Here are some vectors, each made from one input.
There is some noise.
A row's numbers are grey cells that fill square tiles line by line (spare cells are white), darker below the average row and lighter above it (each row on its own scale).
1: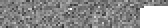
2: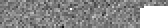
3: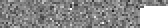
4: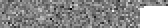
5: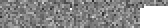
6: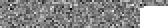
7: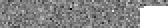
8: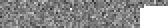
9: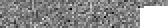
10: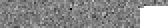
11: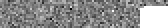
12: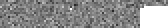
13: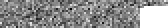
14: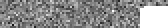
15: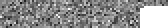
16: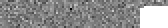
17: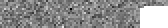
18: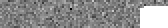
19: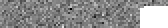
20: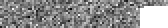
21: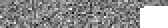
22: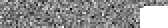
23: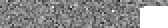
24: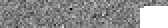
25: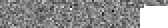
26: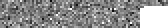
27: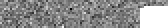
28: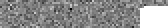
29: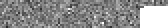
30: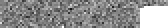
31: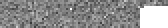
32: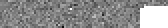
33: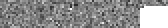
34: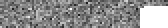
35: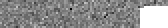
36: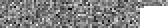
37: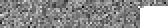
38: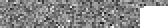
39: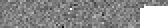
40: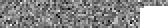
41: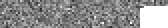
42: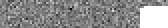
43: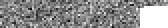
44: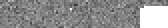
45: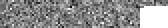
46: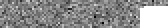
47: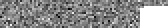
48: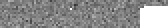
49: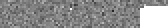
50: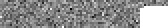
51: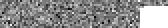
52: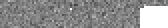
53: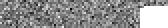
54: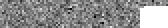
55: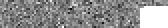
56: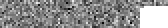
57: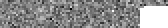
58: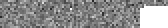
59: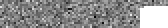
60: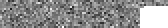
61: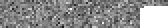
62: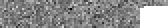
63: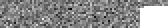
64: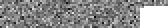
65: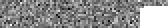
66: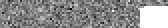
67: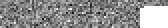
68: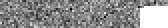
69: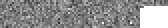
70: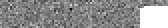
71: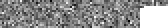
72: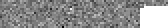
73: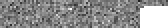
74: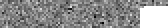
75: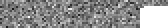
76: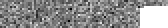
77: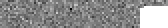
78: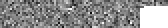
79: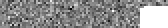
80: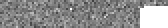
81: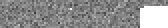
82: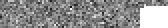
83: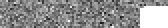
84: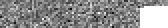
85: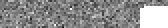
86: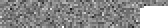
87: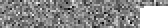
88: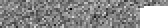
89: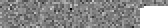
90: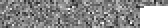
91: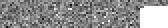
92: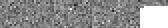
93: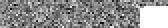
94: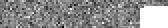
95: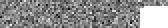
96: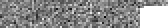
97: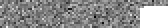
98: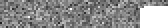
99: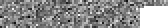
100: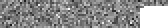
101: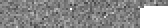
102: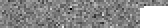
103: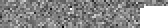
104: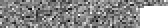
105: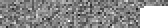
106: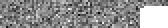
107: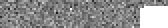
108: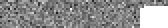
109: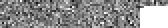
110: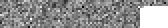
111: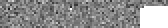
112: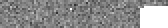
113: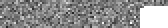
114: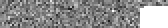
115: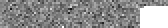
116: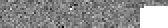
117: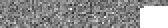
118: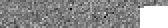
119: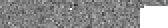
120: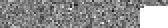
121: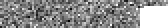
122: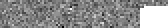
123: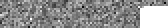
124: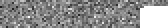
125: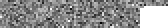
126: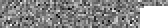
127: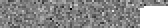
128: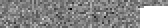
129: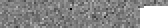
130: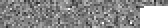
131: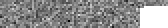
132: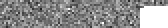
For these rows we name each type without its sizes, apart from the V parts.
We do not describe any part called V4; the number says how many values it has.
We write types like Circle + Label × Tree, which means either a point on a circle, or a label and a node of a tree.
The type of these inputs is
List(Bool × V4).
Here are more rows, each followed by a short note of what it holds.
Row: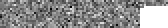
a list of two items
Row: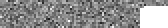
a list of one item
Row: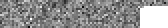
the empty list
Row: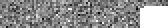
a list of two items
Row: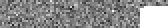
a list of one item
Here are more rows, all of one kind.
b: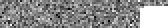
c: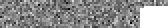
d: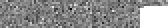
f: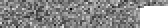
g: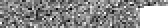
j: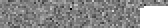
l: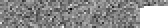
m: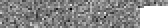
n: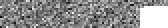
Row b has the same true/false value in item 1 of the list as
d, j and m.
